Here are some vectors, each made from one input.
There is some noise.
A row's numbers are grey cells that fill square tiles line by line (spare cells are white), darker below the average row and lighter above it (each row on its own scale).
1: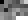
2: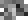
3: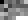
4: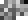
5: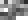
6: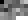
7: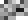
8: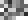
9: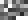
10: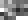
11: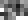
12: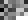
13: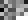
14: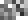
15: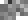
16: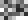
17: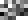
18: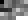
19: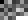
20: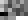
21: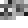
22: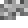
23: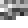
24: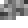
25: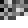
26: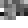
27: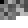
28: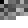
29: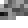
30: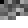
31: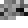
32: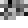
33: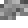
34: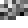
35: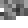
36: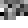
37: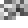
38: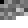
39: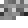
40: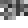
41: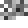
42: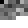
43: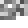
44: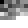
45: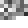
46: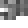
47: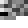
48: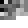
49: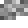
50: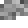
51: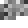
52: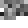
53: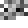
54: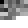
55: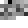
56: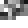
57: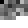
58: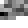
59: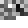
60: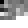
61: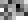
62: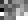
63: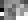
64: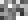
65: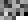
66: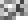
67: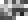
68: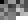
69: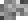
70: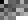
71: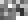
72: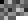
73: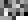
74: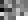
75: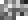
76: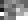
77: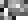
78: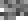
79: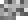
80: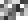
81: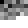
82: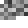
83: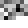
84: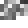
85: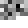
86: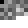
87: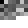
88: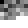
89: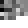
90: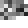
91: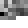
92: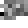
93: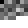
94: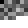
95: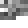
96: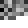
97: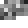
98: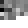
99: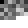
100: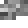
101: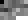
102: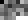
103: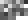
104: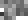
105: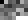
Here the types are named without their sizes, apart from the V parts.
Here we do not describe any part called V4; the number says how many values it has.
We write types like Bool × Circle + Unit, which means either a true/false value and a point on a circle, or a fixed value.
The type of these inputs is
List(Bool × V4).
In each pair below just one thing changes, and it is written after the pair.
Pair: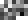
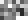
the true/false value in item 1 of the list
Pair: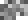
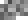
the value of V4 in item 2 of the list
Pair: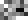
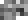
the value of V4 in item 1 of the list
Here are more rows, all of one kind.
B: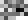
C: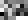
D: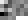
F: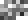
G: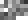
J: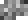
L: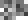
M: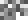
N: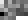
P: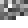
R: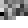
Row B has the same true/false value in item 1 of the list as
L and M.
